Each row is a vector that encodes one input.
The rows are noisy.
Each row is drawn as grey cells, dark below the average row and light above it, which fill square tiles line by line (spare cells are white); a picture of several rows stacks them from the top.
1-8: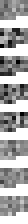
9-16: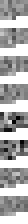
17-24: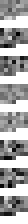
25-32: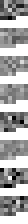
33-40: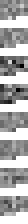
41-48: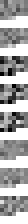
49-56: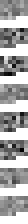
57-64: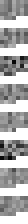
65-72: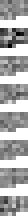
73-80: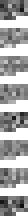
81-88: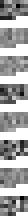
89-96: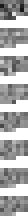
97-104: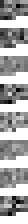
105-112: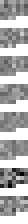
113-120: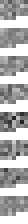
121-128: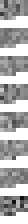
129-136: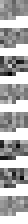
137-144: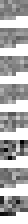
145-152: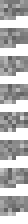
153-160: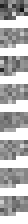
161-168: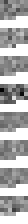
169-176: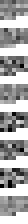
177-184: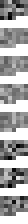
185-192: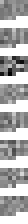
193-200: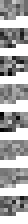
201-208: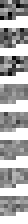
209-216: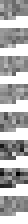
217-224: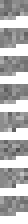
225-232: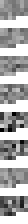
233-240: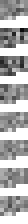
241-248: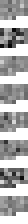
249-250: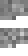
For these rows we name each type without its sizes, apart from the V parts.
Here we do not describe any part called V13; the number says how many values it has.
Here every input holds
a true/false value, together with either a point on a line, or a value of V13.
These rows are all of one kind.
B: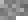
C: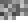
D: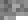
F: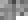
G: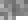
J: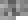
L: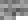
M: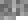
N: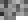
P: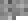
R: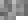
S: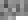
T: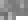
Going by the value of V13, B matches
G, S and T.
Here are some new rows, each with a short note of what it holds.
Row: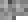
a true/false value and a value of V13
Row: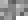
a true/false value and a value of V13
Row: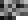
a point on a line and a true/false value
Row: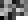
a point on a line and a true/false value
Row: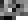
a point on a line and a true/false value
